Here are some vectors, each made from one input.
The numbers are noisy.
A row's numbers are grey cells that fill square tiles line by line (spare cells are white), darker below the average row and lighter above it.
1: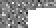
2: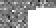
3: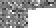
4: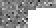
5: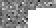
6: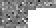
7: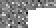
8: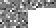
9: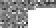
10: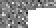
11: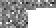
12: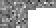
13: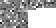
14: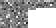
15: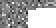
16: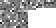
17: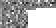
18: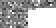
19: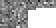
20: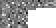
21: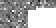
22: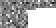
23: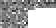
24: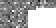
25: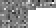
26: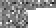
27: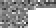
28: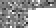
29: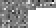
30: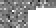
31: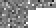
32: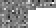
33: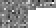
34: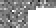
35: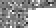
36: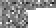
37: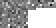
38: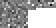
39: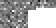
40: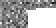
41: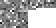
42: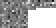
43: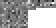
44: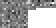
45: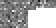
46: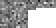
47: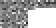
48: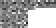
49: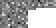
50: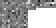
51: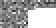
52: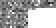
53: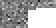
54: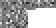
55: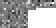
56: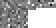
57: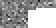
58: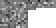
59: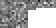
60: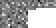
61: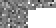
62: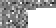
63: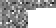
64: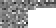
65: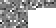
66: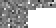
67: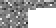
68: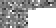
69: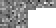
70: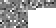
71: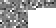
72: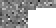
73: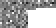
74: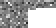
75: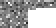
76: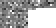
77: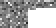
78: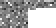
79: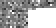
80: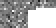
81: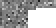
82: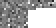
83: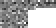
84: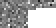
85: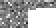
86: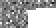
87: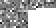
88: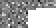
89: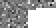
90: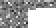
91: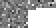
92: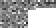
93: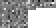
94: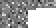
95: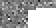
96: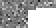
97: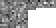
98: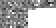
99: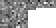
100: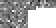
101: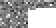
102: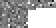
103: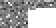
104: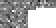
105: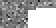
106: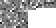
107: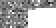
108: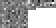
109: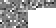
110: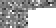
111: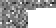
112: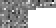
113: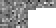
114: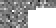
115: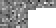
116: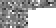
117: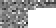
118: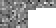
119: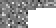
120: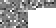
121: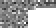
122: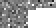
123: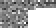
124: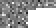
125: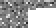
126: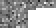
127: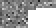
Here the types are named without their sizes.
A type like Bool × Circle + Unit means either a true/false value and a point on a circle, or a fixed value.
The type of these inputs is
Circle + Label.
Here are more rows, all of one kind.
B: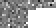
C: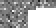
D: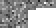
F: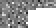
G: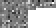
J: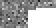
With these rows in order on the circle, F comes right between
B and J.
